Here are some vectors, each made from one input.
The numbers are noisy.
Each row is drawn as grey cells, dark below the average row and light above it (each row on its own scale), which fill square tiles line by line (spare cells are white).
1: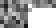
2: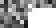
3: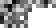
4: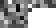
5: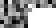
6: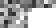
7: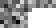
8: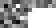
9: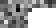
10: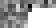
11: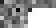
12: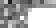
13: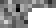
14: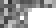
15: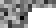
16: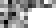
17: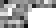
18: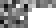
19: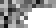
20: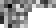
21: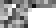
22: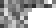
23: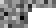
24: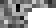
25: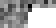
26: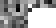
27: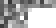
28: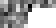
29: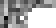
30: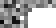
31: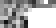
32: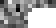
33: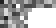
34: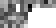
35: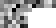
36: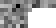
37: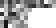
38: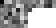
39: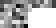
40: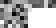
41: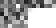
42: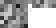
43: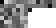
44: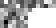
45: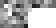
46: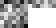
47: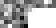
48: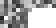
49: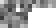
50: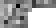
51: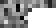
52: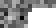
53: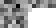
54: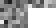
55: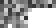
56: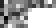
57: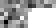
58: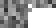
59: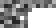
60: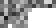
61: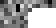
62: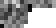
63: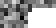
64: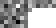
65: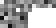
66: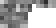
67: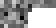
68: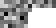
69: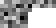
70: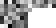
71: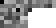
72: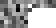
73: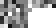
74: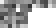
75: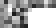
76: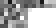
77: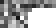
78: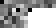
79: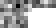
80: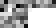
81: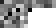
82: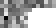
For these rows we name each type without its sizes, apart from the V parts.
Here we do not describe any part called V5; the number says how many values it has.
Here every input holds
a true/false value, together with either a point on a circle, or a value of V5.
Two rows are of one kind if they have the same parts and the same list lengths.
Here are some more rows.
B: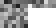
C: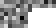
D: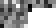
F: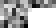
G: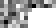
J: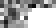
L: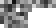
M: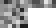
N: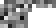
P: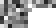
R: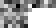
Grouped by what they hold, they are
B, F, G, J, M, R
C, D, L, N, P

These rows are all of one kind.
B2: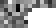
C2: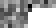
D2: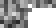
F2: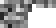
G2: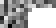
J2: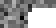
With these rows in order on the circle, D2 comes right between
B2 and G2.
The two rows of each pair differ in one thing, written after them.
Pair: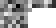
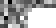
the true/false value
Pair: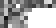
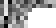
the value of V5
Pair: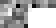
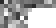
the true/false value
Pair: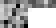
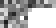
the true/false value
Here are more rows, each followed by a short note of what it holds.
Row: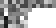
a true/false value and a value of V5
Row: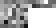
a true/false value and a value of V5
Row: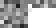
a true/false value and a value of V5
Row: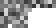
a true/false value and a value of V5
